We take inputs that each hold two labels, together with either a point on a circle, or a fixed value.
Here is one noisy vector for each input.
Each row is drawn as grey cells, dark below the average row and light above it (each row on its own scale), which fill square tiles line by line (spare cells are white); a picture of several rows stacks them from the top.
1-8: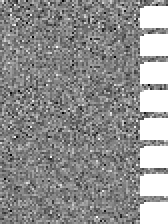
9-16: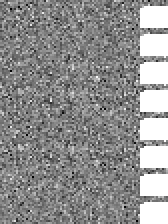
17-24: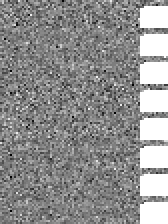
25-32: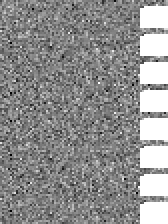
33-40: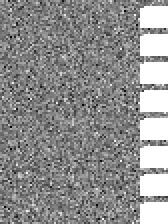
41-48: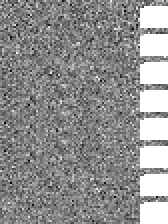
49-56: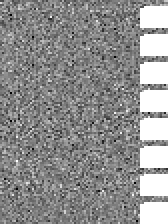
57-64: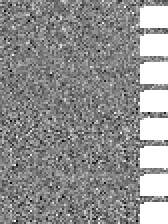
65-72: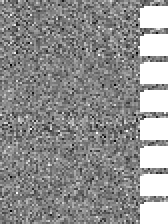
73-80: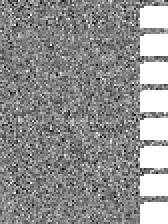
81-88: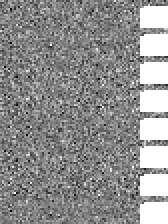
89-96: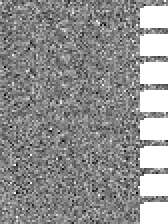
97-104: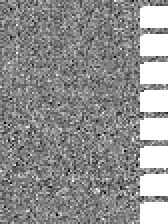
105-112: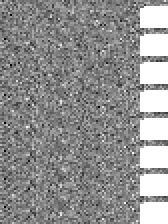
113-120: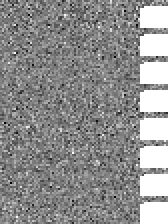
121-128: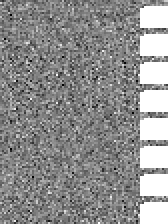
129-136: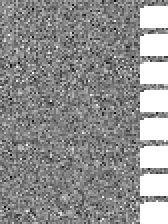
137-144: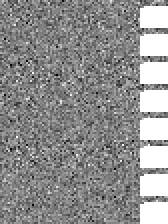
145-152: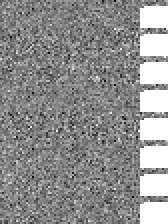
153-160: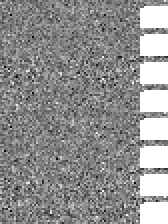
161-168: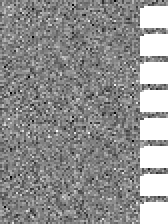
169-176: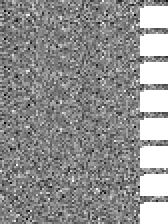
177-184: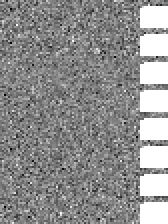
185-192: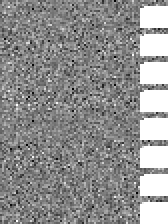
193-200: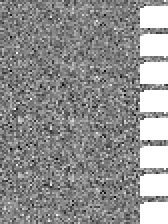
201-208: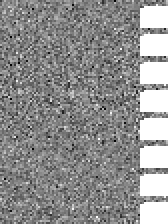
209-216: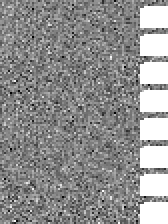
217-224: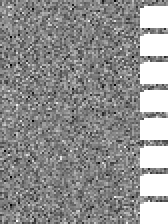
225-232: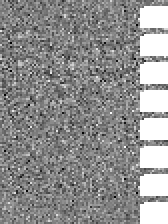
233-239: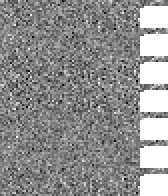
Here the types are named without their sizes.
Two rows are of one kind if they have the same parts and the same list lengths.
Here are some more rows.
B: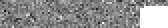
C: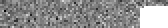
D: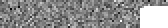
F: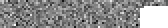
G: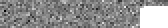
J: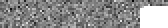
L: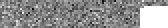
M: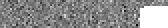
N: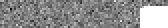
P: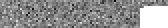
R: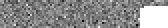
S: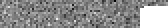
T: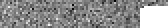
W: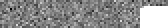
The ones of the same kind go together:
B, D, F, G, J, N, P, S, T, W
C, L, M, R

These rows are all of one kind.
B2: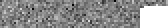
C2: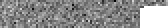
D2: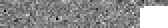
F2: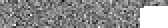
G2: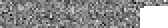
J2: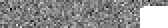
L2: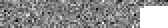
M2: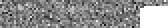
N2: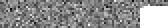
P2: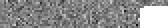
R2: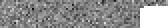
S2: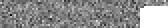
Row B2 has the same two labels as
C2 and R2.
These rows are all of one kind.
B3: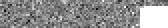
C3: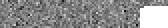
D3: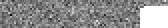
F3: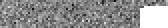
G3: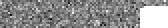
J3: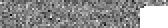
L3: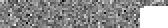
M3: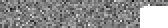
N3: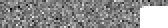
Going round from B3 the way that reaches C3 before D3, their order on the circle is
B3, N3, L3, J3, C3, F3, G3, M3, D3.
